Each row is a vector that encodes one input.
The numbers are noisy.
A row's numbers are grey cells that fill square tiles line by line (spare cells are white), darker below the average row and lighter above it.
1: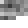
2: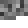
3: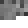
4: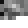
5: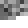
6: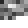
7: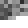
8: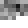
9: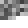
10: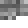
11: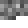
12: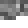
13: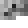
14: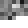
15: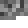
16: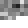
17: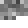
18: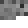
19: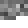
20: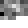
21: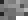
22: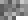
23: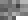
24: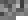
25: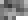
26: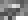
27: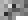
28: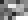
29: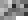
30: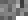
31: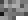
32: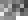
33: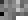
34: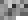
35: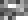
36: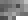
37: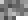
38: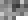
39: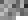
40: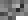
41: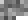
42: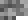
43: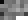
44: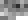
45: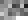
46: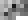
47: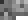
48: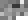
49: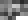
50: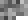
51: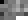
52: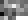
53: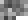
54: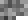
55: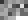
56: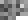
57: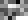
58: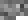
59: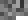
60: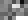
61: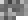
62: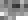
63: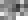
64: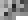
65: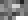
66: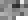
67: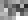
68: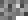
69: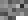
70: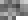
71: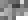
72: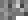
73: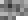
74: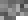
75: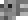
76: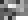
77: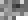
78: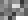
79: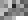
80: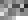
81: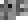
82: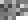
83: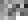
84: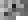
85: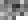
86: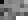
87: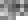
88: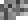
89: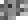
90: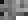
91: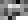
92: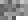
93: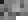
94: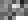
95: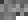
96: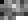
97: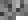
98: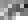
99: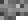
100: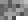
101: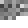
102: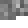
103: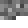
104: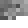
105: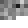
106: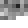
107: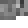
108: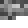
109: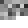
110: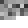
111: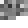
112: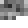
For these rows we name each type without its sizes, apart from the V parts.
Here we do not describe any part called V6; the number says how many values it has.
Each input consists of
a node of each of two trees and a value of V6.
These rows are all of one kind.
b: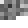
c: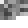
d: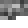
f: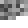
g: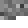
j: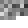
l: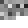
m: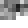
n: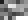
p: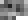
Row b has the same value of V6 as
c, d, g and j.
